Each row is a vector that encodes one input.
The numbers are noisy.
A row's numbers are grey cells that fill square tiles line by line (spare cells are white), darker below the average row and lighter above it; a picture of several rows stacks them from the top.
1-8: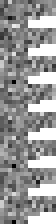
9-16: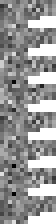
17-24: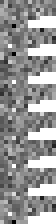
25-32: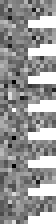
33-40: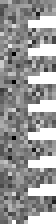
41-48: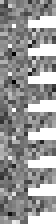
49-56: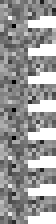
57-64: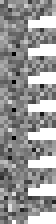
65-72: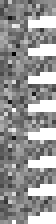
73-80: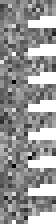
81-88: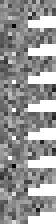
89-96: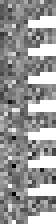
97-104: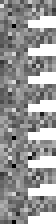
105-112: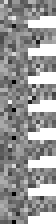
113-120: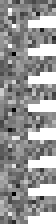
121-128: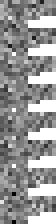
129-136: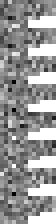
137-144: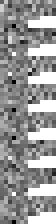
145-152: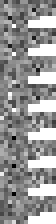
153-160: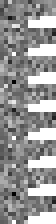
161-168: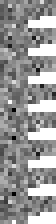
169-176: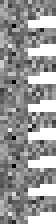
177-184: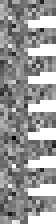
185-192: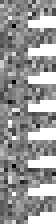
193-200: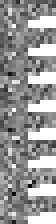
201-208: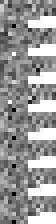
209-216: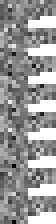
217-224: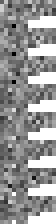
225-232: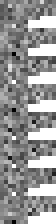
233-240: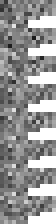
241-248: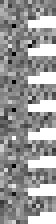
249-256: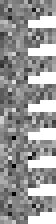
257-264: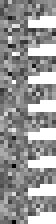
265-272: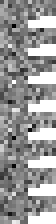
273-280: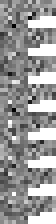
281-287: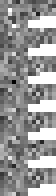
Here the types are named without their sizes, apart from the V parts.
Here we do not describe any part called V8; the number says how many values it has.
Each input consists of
either a point on a line, or a true/false value and a value of V8.
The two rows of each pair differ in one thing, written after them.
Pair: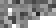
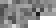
the true/false value
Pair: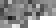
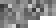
the value of V8
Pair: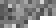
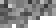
the value of V8
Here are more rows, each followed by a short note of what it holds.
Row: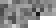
a true/false value and a value of V8
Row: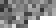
a true/false value and a value of V8
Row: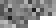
a true/false value and a value of V8
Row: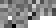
a point on a line
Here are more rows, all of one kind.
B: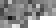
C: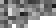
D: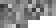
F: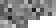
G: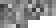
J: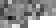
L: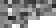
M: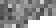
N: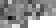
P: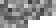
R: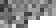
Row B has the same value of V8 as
J, L and N.
